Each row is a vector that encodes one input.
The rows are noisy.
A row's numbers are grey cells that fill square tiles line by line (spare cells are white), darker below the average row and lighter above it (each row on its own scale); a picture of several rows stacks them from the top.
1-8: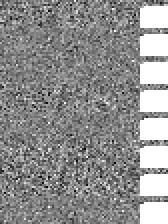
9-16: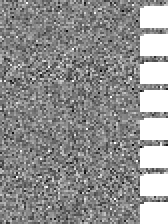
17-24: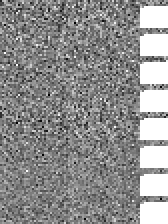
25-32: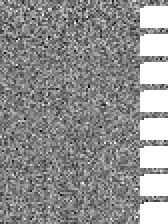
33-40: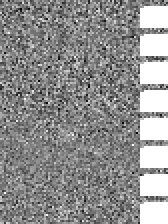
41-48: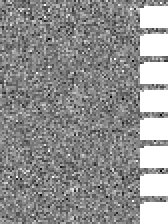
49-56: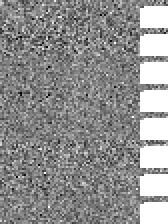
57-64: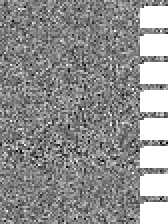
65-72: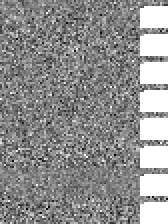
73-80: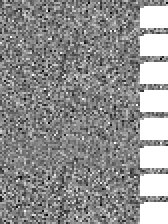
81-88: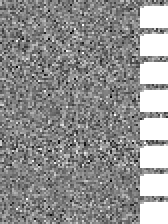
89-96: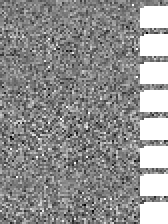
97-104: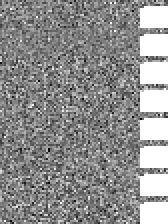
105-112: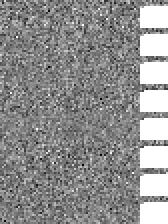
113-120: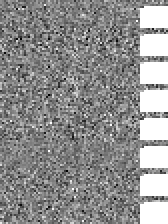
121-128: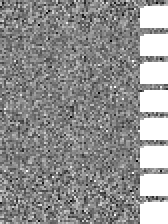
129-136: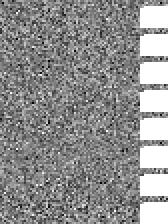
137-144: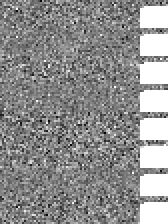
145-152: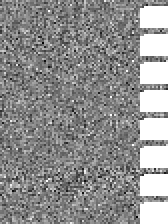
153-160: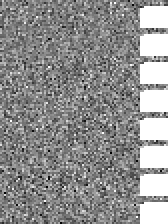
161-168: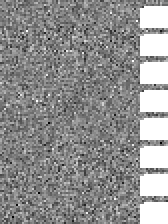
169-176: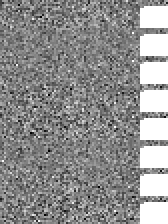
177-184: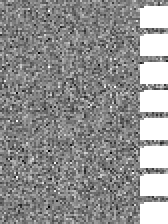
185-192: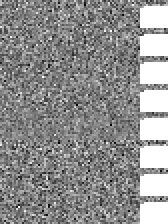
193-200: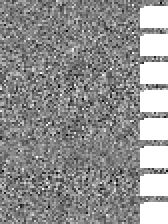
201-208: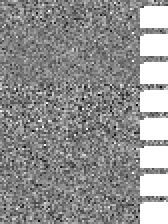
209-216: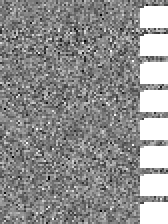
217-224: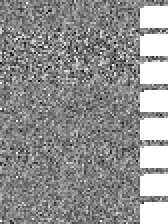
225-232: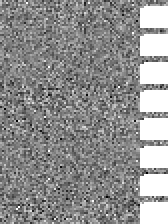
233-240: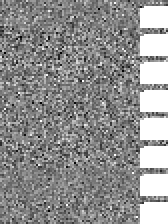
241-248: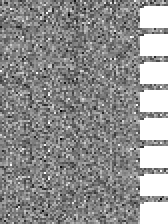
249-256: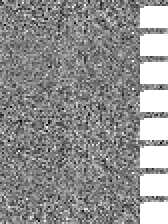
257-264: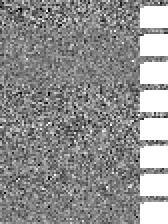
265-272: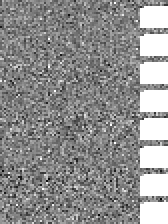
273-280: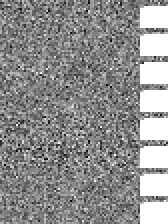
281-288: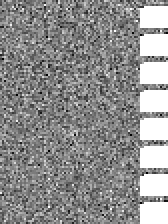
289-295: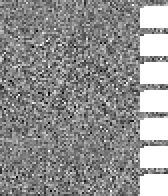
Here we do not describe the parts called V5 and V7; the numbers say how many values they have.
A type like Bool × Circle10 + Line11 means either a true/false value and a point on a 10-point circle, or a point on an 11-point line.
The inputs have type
Bool × (Label4 + Tree11) + V5 × V7.
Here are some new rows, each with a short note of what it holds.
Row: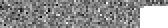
a node of an 11-node tree and a true/false value
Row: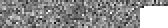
a value of V5 and a value of V7
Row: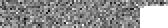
a node of an 11-node tree and a true/false value
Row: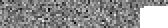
a node of an 11-node tree and a true/false value
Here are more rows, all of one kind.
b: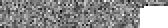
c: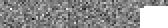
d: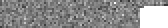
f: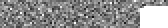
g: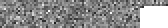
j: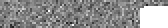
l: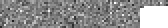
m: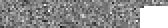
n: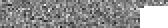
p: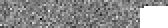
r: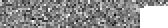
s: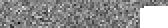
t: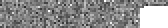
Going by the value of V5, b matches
j, p, s and t.
